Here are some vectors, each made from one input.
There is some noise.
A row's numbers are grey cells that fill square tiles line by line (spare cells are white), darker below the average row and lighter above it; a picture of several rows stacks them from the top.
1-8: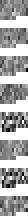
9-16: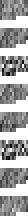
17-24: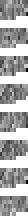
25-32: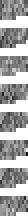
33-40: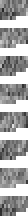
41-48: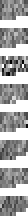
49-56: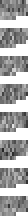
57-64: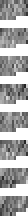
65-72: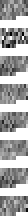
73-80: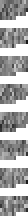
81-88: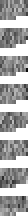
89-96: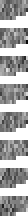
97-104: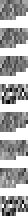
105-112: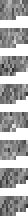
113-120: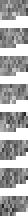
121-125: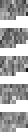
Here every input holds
a list of up to two points on a 9-point line.
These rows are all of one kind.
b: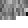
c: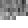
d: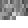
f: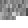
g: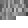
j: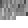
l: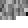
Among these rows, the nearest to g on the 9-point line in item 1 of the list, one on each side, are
b and d.
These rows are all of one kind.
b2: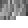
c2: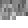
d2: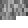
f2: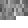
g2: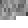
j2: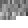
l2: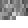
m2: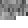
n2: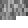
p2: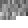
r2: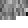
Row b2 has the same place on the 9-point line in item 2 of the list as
d2, j2, n2 and p2.
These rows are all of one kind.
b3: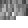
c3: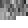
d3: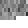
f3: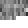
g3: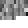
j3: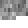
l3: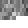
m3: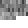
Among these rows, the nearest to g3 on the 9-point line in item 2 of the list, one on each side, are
c3 and d3.
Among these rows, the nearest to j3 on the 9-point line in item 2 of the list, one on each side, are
l3 and m3.
